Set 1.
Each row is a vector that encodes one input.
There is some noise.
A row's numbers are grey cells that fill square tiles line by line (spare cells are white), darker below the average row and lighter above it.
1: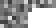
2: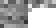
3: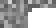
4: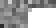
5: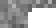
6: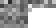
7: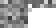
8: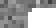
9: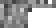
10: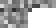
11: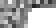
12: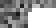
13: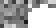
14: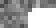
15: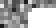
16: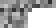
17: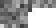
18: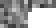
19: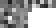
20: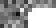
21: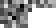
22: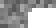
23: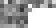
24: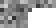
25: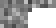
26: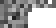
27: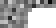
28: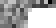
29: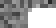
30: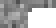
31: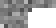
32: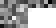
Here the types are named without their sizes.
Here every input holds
either a fixed value, or three true/false values.
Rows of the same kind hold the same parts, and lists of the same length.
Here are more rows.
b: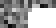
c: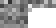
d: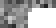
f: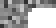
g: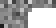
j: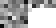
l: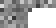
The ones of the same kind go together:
b, d, f, g, l
c, j

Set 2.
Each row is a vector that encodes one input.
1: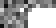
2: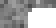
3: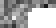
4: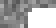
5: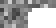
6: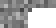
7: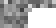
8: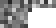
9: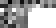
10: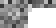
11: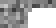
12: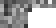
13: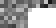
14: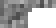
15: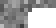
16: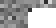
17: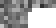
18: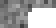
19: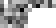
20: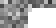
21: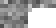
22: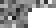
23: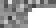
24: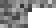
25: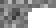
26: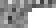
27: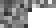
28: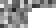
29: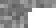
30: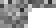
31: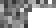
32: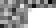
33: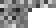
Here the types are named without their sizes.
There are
2 kinds of row.
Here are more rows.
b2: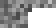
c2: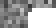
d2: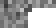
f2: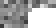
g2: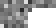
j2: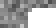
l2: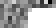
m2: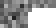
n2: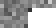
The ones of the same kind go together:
b2, c2, d2, g2, j2, l2, m2, n2
f2

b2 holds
three true/false values.
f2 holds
a fixed value.
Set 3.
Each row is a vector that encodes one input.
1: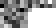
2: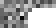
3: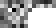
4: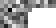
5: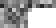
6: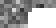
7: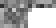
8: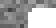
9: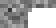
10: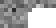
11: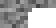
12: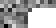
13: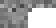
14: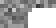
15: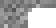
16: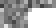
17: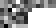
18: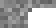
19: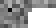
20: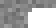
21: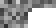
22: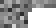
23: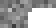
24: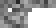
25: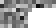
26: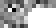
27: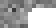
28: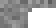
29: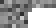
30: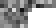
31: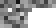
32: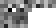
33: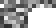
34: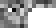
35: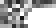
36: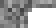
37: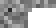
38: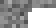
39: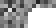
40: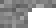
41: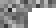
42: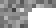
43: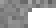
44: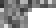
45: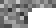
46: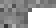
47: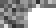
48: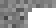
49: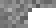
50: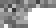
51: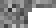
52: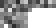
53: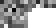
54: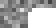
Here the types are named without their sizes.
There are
2 kinds of row.
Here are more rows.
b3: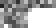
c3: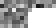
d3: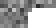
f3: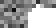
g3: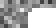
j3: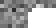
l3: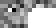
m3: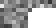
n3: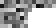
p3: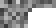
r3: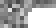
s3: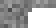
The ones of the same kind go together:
b3, c3, d3, f3, g3, j3, l3, m3, n3, r3, s3
p3

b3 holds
a node of a tree.
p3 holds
a fixed value.
